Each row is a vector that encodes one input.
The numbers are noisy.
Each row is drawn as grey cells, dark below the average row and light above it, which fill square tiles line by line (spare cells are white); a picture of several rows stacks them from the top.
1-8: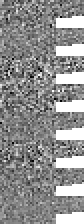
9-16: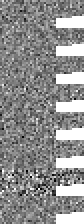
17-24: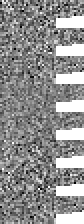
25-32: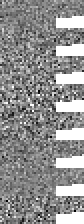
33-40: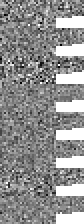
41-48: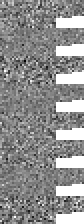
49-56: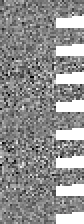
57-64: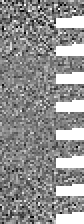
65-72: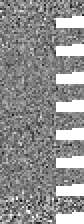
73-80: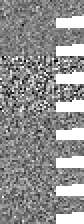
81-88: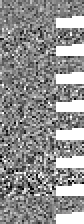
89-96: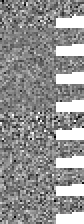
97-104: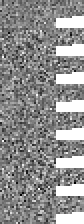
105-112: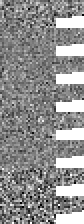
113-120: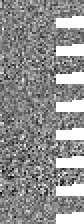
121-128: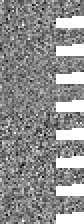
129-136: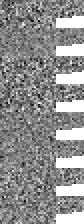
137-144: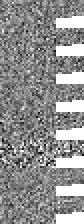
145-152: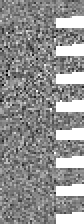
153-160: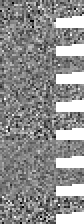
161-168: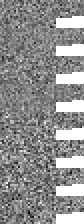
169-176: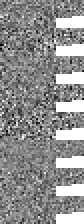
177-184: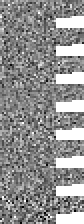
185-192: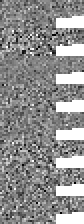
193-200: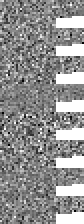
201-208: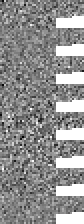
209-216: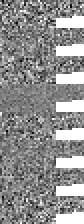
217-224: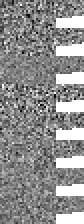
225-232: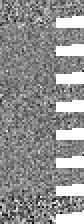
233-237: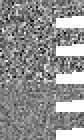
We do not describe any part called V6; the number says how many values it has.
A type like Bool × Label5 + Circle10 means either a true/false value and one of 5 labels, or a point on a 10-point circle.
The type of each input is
((Circle8 + Label4) × V6 + Line8) × Line5.
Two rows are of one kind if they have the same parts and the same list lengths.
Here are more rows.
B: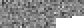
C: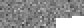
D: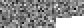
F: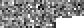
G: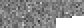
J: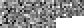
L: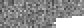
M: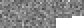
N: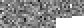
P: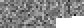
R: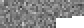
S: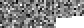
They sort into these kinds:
B, D, J, L, N
C, P, S
F, G, M, R

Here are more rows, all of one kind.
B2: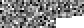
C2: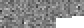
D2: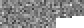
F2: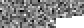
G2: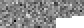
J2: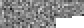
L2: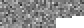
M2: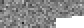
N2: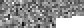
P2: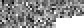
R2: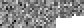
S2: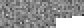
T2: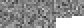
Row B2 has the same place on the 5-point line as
F2 and J2.
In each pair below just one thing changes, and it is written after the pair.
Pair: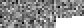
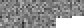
the place on the 8-point circle
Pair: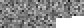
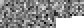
the place on the 8-point circle
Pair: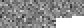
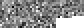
the place on the 8-point circle
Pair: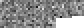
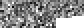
the place on the 8-point circle
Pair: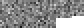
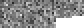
the value of V6
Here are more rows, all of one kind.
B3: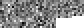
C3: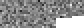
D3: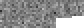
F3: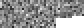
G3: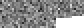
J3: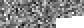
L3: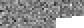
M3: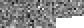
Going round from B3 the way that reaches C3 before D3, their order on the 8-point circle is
B3, M3, J3, C3, L3, G3, F3, D3.
